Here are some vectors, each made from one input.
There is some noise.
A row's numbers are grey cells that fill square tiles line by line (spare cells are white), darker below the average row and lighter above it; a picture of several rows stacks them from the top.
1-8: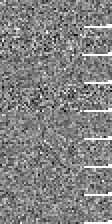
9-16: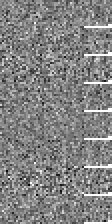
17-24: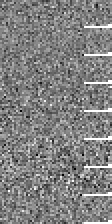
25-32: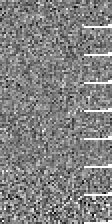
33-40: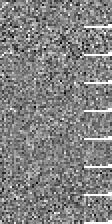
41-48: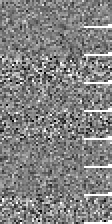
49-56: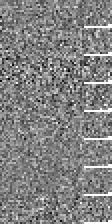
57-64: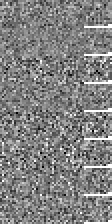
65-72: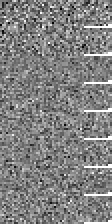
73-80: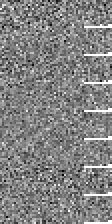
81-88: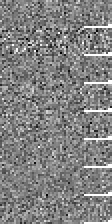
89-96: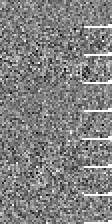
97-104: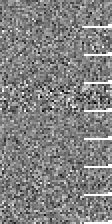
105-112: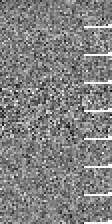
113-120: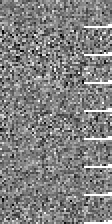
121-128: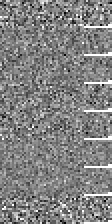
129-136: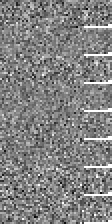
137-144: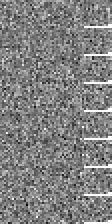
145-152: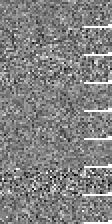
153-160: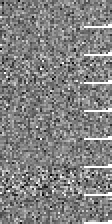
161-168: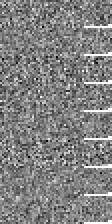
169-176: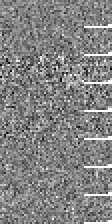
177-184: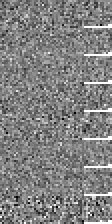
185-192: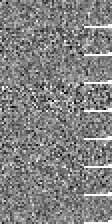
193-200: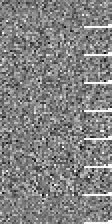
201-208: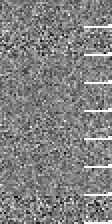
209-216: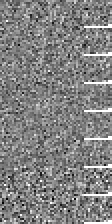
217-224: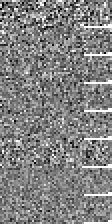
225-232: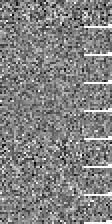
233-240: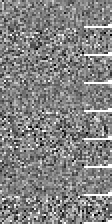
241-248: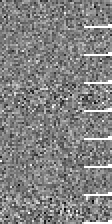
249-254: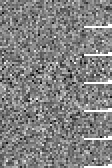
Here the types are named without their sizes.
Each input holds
a point on a circle, a point on a line and three true/false values.
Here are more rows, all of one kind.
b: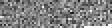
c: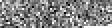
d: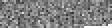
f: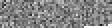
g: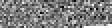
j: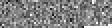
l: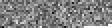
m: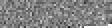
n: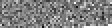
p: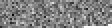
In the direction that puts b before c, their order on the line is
p, l, n, d, b, m, j, f, c, g.
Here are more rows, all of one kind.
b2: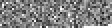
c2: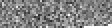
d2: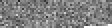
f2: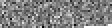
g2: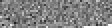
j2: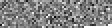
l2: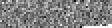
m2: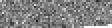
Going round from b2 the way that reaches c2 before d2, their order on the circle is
b2, c2, l2, f2, m2, g2, d2, j2.
